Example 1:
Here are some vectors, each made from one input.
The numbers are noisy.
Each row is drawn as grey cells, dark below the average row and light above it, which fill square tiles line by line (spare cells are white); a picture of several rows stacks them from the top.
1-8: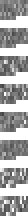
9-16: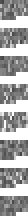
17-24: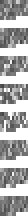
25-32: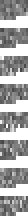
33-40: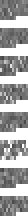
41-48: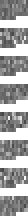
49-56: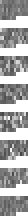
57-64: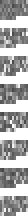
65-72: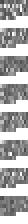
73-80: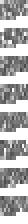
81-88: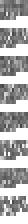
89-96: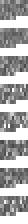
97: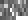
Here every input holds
a node of a 13-node tree.
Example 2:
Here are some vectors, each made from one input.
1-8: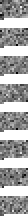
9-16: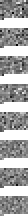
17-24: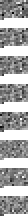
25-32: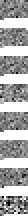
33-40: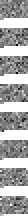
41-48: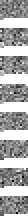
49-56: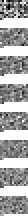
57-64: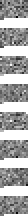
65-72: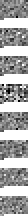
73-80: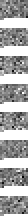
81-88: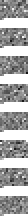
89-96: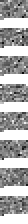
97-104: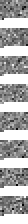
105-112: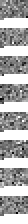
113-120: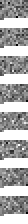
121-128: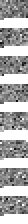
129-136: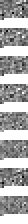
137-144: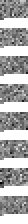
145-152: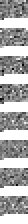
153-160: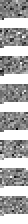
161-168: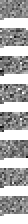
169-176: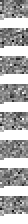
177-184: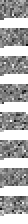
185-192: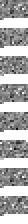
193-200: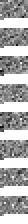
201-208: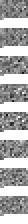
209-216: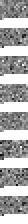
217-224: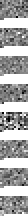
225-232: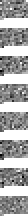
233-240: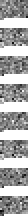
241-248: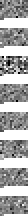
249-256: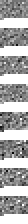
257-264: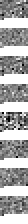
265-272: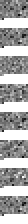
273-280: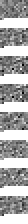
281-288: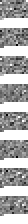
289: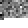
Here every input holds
either a fixed value, or a node of a 17-node tree.
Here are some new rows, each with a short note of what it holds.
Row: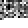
a fixed value
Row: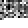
a fixed value
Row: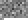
a node of a 17-node tree
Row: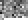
a node of a 17-node tree
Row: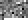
a node of a 17-node tree
